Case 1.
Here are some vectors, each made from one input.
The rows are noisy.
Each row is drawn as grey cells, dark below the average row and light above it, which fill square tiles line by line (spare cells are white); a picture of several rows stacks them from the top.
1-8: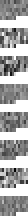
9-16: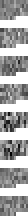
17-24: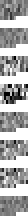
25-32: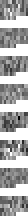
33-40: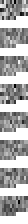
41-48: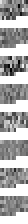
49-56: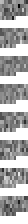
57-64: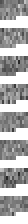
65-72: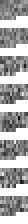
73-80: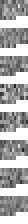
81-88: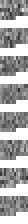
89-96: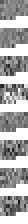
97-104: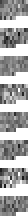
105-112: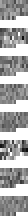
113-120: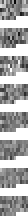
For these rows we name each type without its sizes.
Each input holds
either a point on a line, or a node of a tree.
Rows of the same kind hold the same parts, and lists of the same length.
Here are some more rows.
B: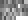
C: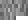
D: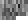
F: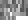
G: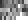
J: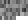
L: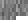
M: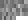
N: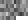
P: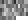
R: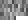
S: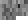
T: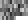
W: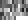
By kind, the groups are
B, G, J, M, N, P, T
C, D, F, L, R, S, W

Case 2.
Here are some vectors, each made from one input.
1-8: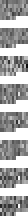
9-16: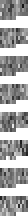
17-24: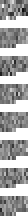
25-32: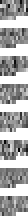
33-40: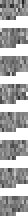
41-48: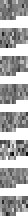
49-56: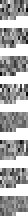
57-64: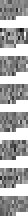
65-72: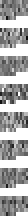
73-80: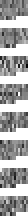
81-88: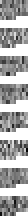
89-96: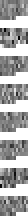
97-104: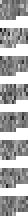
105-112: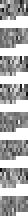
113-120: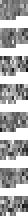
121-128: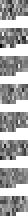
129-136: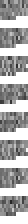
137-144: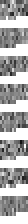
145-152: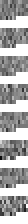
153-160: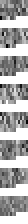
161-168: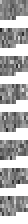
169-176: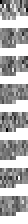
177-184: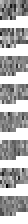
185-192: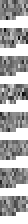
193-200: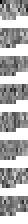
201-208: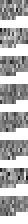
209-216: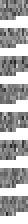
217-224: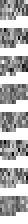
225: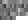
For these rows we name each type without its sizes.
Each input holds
either a label, or four true/false values.
